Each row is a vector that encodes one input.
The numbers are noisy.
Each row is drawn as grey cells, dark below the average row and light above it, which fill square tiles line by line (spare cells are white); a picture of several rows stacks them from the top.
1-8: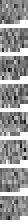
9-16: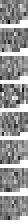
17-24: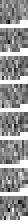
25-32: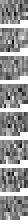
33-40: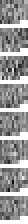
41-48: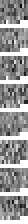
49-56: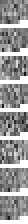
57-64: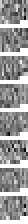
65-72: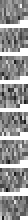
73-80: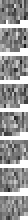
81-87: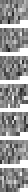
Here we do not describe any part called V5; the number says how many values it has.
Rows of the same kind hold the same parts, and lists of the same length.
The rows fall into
2 kinds.
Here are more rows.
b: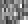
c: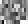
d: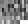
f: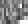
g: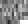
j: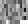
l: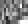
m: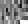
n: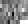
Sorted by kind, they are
b, f, g, l, n
c, d, j, m

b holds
a point on a 6-point line and a value of V5.
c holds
a point on a 9-point line.
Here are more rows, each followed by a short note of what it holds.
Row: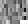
a point on a 9-point line
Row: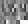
a point on a 9-point line
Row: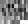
a point on a 9-point line
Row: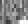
a point on a 6-point line and a value of V5
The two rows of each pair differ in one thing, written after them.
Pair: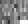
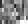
the place on the 6-point line
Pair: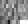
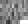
the value of V5
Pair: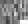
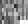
the value of V5
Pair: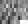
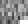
the value of V5
